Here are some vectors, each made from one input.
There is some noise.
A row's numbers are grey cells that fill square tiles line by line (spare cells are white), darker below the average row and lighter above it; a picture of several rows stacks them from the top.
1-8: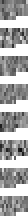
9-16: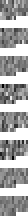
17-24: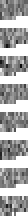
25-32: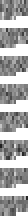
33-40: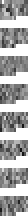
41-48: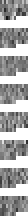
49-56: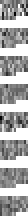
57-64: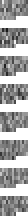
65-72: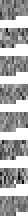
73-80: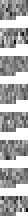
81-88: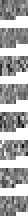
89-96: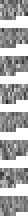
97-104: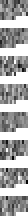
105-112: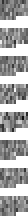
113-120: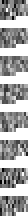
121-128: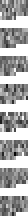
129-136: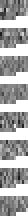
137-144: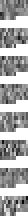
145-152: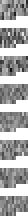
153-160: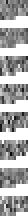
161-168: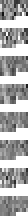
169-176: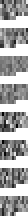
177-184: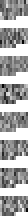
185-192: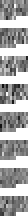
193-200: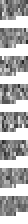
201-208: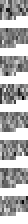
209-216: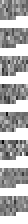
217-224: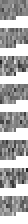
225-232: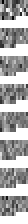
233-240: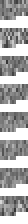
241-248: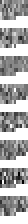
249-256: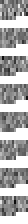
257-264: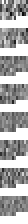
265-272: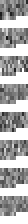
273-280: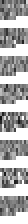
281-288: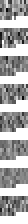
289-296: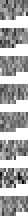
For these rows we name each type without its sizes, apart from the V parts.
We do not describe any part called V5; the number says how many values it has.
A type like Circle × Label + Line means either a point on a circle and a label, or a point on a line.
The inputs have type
(Line + V5) × (Tree + Unit).
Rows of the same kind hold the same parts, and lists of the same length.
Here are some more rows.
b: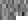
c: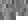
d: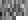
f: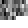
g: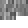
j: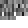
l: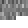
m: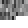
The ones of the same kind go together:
b
c, g, l
d, f, j
m

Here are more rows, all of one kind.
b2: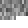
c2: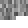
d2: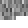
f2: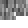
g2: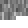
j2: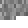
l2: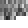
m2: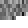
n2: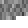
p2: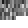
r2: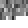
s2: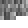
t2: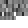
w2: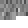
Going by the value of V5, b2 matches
j2, l2 and p2.
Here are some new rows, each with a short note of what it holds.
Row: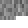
a node of a tree and a value of V5
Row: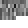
a node of a tree and a value of V5
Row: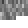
a point on a line
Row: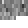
a node of a tree and a value of V5
